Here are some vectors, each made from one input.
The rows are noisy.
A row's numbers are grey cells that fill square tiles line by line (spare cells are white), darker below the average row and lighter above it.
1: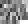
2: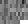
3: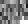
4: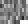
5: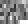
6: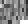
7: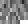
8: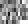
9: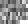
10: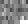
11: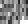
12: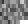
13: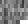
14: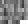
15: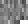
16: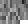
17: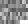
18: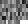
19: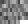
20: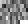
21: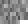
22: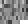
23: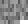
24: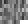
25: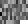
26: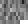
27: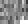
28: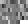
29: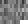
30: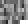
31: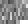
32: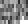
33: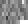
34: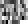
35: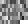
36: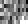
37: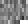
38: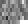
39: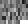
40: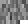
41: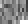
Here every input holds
either a point on a 5-point line, or a point on a 6-point line.
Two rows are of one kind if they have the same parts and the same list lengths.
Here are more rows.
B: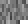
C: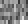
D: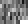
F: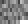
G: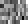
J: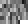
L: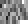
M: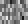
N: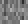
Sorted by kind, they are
B, D, G, J, M, N
C, F, L

